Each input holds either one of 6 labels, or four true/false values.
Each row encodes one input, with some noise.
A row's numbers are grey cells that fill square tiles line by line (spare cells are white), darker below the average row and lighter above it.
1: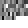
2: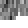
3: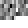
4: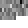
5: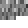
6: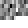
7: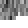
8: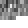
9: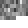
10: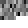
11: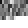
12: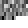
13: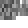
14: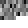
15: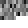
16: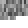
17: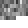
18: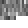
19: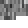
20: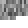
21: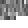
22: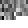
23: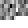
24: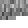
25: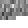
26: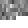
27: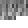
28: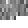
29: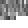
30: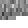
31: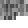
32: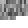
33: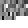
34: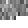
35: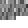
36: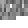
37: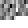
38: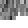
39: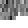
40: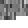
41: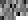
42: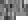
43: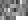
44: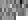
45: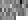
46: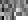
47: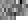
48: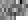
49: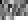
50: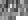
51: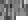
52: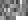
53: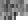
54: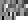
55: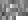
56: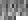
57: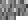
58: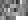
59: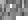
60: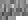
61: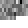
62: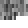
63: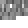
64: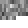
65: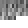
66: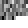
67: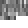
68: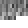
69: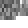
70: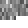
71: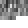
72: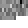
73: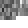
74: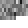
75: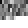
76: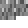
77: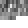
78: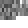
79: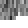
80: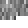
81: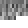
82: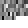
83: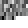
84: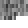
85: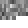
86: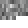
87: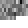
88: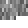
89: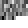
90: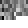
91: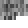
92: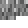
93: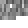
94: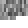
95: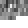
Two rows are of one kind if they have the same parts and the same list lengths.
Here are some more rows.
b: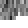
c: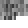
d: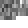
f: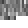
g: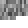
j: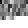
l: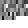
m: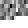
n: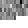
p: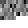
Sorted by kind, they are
b, c, d, f, g, n
j, l, m, p

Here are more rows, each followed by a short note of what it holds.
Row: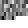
one of 6 labels
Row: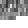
four true/false values
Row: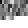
one of 6 labels
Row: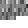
four true/false values
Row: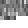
four true/false values
